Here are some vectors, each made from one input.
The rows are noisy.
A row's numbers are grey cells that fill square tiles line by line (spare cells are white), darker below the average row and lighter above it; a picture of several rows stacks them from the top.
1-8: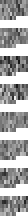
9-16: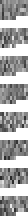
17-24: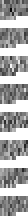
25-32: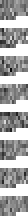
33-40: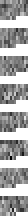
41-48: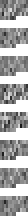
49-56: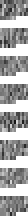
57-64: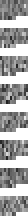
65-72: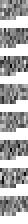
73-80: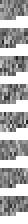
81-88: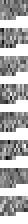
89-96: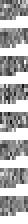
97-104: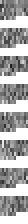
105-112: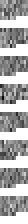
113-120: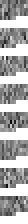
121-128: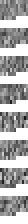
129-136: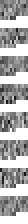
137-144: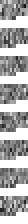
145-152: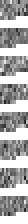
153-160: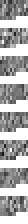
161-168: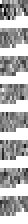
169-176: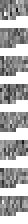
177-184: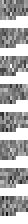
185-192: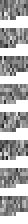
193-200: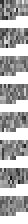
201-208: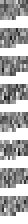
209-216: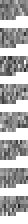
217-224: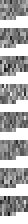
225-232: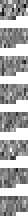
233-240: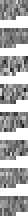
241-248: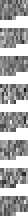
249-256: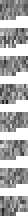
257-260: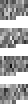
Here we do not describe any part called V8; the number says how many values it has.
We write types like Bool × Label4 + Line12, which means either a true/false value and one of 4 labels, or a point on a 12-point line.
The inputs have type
Bool × Label9 × Label9 × V8 + List3(Line5).
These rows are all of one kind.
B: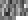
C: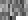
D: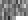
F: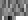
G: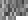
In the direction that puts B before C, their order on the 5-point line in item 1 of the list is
G, B, C, F, D.
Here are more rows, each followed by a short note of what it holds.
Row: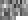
a list of one item
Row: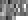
a list of one item
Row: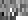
two labels (each one of 9), a true/false value and a value of V8
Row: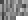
two labels (each one of 9), a true/false value and a value of V8
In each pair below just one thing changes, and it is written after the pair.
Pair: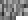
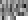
one of the two labels
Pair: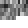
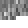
one of the two labels
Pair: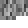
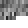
one of the two labels
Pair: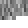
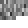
the true/false value
